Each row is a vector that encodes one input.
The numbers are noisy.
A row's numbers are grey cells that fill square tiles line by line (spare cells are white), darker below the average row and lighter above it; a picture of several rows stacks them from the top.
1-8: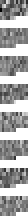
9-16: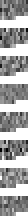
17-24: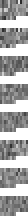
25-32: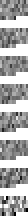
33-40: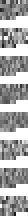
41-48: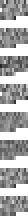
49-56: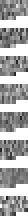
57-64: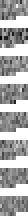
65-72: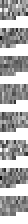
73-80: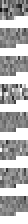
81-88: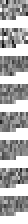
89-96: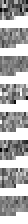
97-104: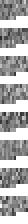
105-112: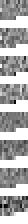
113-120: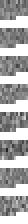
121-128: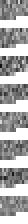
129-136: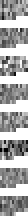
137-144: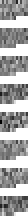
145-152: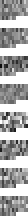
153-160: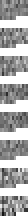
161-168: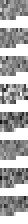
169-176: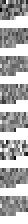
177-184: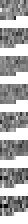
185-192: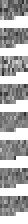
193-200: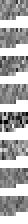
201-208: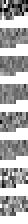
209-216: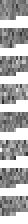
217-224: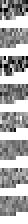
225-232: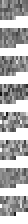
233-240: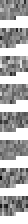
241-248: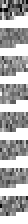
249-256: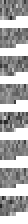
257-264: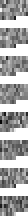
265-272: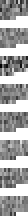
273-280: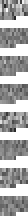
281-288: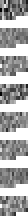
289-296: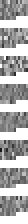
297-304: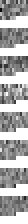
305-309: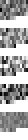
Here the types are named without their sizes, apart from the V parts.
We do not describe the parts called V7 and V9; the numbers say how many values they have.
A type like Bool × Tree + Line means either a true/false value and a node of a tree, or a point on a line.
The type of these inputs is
Bool × (Line + V7) + Label × V9.
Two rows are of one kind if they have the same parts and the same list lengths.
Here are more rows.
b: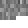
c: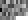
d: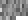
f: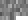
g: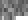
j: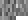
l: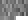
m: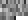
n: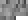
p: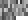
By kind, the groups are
b, m, n
c, p
d, f, g, j, l

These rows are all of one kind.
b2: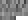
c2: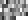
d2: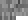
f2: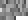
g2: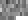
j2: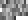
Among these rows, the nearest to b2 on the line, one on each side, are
d2 and f2.
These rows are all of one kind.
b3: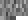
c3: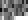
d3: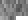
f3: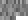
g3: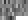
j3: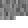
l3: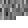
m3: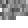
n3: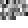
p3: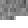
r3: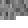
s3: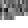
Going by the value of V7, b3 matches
j3, l3, n3 and r3.
